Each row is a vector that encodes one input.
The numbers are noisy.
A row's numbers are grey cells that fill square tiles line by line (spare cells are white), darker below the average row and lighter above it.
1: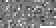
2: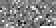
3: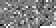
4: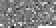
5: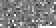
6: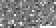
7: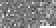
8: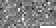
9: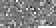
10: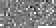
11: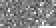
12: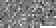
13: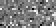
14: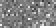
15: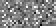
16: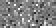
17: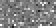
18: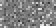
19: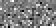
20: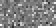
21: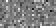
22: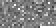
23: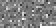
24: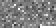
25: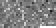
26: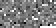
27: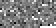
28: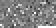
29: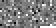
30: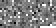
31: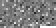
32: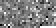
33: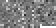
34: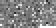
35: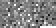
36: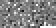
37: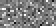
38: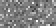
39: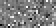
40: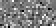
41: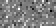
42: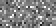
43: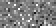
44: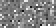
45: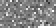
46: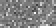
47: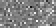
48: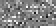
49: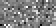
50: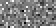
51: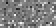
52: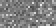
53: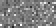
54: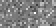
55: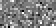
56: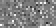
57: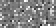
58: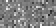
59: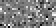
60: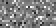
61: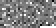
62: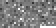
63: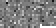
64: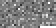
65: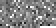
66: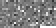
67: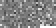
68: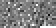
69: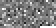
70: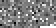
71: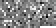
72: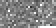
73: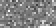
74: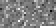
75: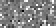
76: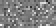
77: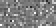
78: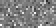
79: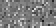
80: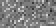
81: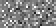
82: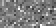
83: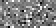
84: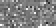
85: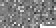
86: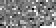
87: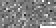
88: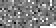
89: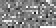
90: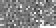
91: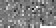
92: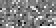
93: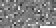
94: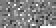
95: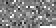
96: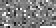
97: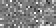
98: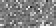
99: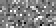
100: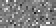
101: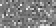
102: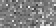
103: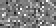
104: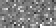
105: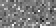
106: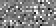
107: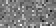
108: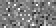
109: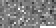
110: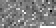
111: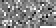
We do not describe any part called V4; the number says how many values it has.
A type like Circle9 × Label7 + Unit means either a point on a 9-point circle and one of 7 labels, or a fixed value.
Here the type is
Bool × (Line5 × Line6 + Unit) + Label6 × V4.
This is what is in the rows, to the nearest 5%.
About 35% of them hold one of 6 labels and a value of V4. The rest hold a true/false value, together with either a fixed value, or a point on a 5-point line and a point on a 6-point line.
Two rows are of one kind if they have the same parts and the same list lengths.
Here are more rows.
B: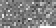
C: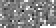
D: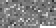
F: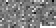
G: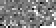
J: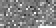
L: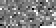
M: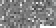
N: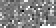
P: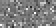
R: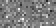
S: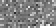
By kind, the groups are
B, D, F, J, M, P, R, S
C, N
G, L

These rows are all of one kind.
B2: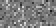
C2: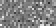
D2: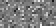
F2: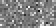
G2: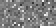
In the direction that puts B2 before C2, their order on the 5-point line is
D2, B2, F2, G2, C2.
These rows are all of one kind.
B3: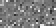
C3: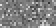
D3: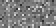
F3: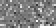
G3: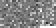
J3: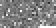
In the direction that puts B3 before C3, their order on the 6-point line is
G3, F3, B3, J3, C3, D3.
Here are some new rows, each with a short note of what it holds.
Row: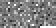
a true/false value
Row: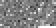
a point on a 5-point line, a point on a 6-point line and a true/false value
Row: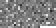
a point on a 5-point line, a point on a 6-point line and a true/false value
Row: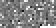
a true/false value
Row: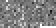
a point on a 5-point line, a point on a 6-point line and a true/false value
